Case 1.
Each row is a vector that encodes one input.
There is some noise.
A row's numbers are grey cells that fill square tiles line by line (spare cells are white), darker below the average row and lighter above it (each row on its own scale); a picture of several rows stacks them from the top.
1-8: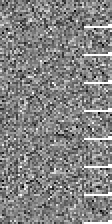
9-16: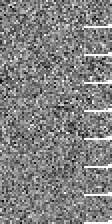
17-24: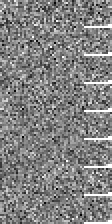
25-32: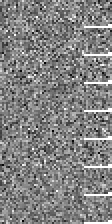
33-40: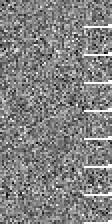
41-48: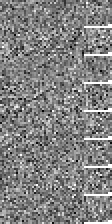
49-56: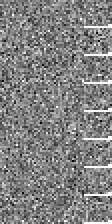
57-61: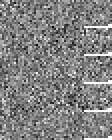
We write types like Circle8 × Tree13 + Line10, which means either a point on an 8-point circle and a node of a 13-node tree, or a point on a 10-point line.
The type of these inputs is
Label6.
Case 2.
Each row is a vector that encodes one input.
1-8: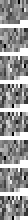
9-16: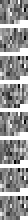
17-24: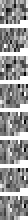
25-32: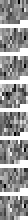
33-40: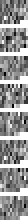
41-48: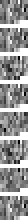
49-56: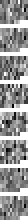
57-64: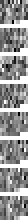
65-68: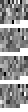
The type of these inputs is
Tree11.
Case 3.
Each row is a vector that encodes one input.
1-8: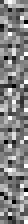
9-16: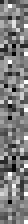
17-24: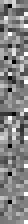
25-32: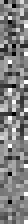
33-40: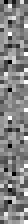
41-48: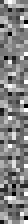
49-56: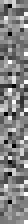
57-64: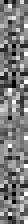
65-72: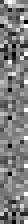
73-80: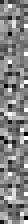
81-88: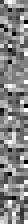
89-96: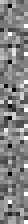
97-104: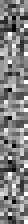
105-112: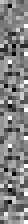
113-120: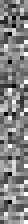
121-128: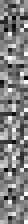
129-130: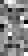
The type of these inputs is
Circle10.
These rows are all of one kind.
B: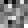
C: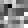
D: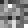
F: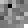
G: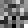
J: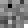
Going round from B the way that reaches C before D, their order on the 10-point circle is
B, G, J, F, C, D.
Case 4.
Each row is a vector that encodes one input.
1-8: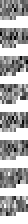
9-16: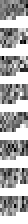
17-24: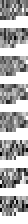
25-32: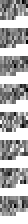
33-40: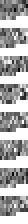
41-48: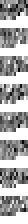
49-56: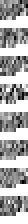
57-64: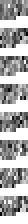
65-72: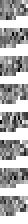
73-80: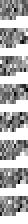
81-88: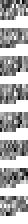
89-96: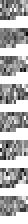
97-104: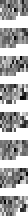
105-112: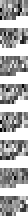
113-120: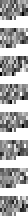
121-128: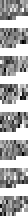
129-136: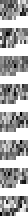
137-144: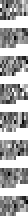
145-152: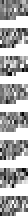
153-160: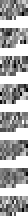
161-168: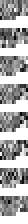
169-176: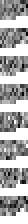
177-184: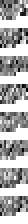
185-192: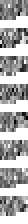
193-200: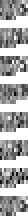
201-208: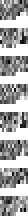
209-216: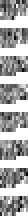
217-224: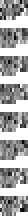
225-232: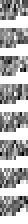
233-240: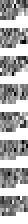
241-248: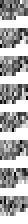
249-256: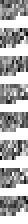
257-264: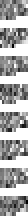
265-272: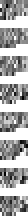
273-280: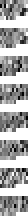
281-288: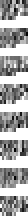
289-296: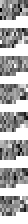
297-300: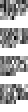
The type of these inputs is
Label9.
